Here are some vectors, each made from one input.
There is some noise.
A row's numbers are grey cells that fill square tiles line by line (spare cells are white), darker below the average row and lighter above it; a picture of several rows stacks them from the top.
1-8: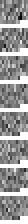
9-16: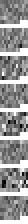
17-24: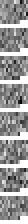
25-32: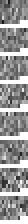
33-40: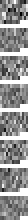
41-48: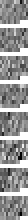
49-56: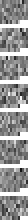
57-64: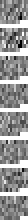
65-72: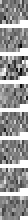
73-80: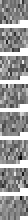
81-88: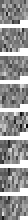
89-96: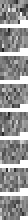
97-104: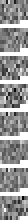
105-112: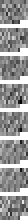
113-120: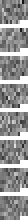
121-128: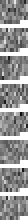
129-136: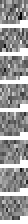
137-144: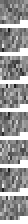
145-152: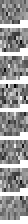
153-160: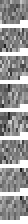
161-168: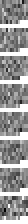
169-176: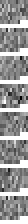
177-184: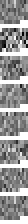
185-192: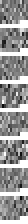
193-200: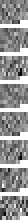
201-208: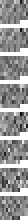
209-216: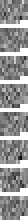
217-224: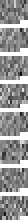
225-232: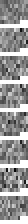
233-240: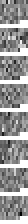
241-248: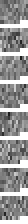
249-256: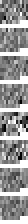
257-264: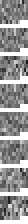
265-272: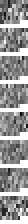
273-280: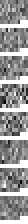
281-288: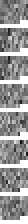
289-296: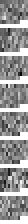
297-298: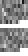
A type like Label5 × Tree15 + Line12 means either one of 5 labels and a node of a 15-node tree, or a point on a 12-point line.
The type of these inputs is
Label10.
